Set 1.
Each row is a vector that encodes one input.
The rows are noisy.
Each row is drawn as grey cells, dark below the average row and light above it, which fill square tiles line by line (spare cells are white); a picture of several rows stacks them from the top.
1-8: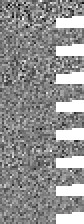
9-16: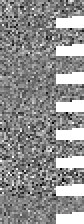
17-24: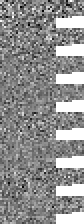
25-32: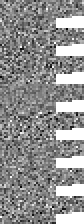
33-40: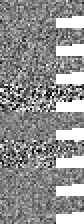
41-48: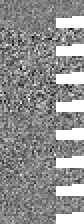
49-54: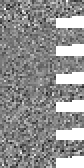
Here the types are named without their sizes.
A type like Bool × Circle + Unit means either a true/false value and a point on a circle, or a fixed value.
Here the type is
Tree.
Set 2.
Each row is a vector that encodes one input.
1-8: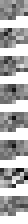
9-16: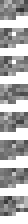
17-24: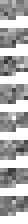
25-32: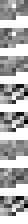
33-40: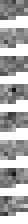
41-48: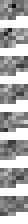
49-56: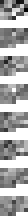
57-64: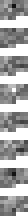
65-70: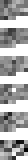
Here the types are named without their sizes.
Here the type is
Bool × Bool × Bool × Bool + Unit.
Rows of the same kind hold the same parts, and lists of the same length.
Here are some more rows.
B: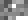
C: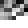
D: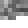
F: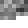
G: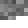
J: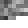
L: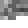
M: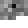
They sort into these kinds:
B, D, F, G, J, L, M
C

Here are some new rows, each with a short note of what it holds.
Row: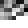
a fixed value
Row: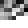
a fixed value
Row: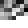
a fixed value
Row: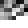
a fixed value
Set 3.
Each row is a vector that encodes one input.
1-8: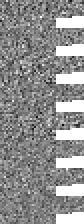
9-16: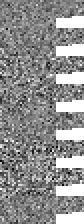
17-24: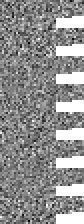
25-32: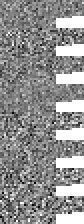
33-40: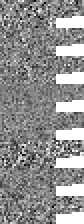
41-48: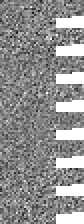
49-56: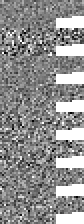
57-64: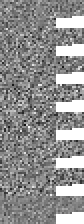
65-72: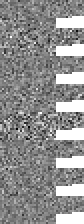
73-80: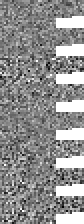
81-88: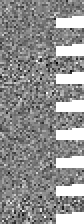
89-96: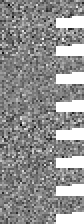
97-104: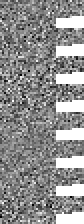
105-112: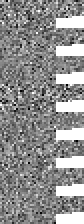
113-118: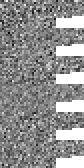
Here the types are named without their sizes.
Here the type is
Tree.
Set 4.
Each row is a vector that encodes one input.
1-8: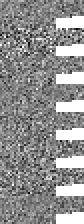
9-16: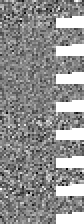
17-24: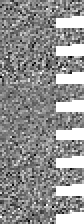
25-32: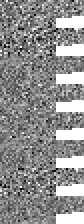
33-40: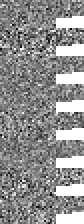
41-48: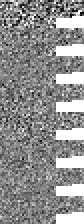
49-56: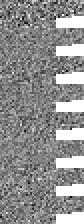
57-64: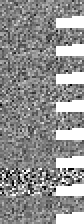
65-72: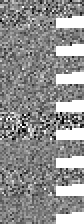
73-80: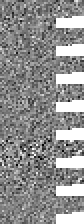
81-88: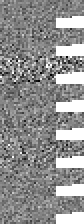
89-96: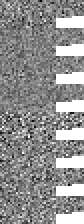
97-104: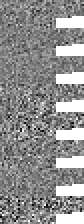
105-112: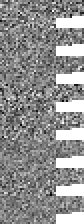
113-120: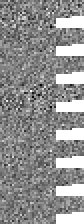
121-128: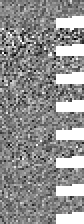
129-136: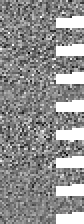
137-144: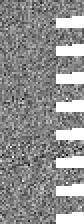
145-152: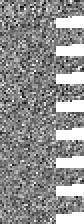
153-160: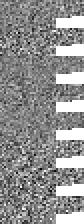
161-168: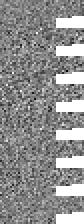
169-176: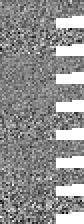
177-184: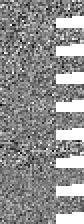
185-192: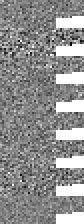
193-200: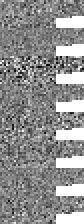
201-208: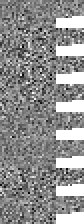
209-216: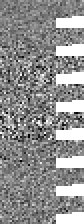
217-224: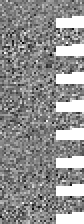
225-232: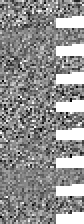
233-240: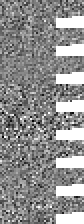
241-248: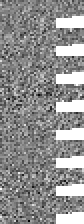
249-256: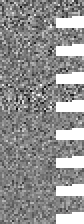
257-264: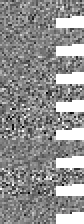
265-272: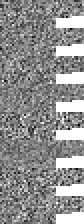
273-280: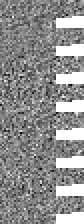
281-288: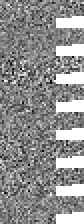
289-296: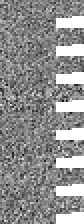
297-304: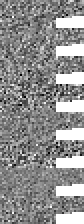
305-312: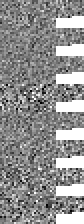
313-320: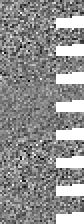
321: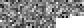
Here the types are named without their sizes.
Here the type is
Tree.
